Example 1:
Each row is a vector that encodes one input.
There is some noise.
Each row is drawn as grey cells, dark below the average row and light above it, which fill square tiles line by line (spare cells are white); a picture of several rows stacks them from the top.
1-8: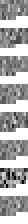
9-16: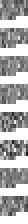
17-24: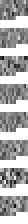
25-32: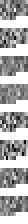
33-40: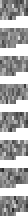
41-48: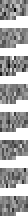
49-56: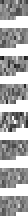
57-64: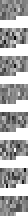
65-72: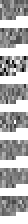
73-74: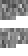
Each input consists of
one of 7 labels.
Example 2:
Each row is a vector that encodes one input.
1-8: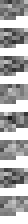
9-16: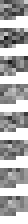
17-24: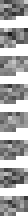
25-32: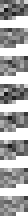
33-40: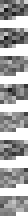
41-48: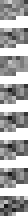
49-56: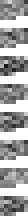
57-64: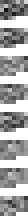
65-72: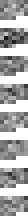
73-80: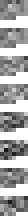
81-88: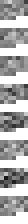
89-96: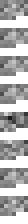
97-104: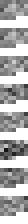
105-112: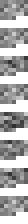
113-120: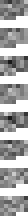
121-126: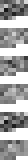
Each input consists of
a point on a 9-point line.
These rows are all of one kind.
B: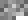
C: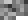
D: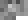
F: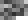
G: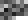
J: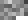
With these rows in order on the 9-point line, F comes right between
D and G.
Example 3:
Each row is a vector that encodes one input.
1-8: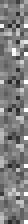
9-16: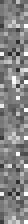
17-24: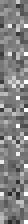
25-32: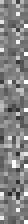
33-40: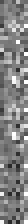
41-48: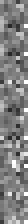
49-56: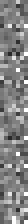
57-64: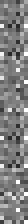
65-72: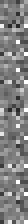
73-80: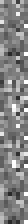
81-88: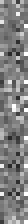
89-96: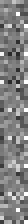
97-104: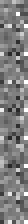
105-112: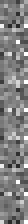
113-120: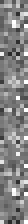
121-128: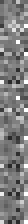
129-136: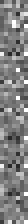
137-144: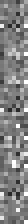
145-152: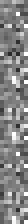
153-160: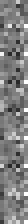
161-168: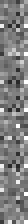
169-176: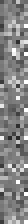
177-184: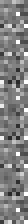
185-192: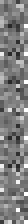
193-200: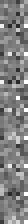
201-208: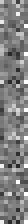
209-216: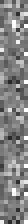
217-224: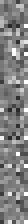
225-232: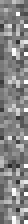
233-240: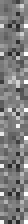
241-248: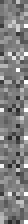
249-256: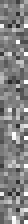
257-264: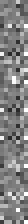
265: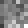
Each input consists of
a point on a 9-point line.
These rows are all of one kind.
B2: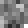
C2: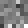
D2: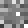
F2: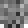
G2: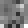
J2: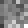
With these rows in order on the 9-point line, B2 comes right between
D2 and G2.
